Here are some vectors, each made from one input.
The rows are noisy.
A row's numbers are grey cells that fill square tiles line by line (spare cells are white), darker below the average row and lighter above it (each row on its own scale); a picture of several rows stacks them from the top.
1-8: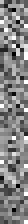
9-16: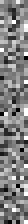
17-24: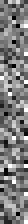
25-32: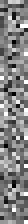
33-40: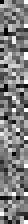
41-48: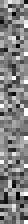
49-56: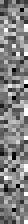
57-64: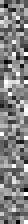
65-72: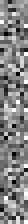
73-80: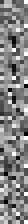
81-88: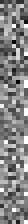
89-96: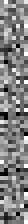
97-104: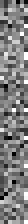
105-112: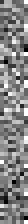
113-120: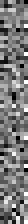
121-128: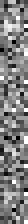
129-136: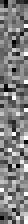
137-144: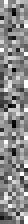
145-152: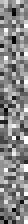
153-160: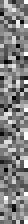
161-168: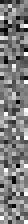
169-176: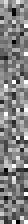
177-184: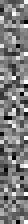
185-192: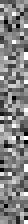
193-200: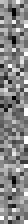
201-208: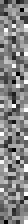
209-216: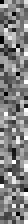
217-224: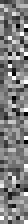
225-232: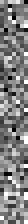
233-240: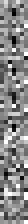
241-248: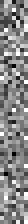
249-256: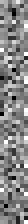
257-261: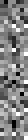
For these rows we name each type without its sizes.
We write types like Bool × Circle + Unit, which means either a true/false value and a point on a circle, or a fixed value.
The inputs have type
List(Line).
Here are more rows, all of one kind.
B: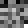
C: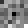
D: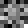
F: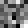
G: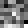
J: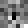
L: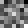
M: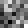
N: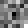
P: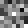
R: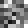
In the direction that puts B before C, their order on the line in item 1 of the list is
G, B, L, D, P, R, M, C, N, J, F.
